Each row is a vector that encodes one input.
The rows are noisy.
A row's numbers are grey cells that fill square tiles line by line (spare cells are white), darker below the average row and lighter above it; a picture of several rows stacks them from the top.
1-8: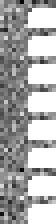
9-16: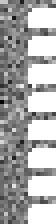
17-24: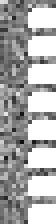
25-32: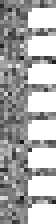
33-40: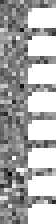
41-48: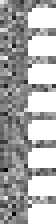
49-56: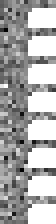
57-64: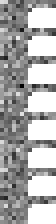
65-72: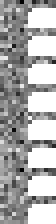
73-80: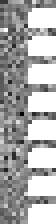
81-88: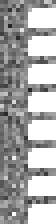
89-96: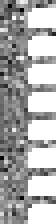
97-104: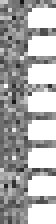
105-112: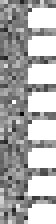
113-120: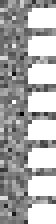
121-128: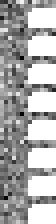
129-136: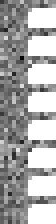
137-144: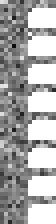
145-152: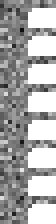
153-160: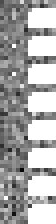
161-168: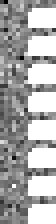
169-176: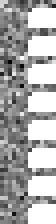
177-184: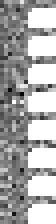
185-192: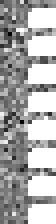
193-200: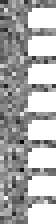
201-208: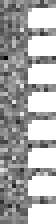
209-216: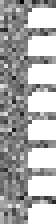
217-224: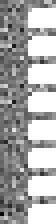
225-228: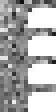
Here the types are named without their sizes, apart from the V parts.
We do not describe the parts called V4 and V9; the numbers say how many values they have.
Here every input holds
a point on a line, together with either a label and a value of V4, or a value of V9.
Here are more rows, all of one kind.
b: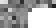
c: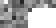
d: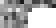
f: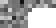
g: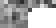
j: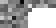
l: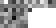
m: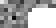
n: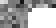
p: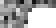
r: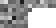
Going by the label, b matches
d and n.
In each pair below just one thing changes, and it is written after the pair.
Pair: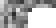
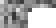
the value of V4
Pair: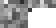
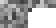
the label
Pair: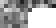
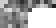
the value of V4
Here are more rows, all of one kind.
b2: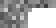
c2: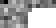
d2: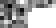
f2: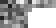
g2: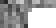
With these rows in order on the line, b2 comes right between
c2 and g2.
